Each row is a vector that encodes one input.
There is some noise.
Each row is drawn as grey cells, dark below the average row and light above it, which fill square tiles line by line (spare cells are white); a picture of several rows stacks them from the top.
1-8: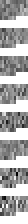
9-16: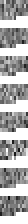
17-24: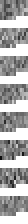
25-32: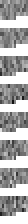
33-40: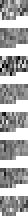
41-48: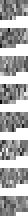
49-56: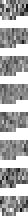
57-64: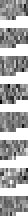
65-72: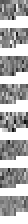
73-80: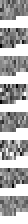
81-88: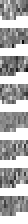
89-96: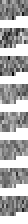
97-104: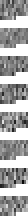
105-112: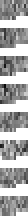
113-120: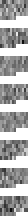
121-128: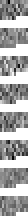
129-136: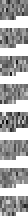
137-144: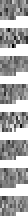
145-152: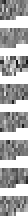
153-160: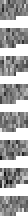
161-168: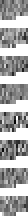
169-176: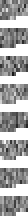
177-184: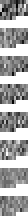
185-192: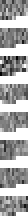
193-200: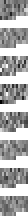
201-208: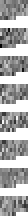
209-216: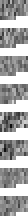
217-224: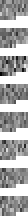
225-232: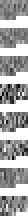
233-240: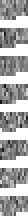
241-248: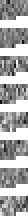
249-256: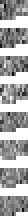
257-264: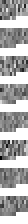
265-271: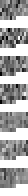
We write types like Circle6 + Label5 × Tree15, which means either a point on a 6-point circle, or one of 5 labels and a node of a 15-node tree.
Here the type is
(Label11 + Line4) × Tree10 + List2(Line5).
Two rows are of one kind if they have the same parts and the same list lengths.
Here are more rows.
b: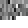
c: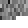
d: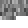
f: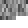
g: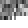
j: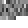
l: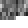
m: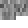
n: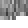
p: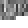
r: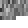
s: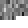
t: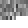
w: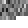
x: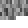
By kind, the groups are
b, c, j, r, w
d, f, t, x
g, m, n
l
p, s

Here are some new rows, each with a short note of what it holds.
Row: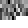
a list of one item
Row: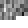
a list of two items
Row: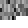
a list of one item
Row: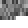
the empty list
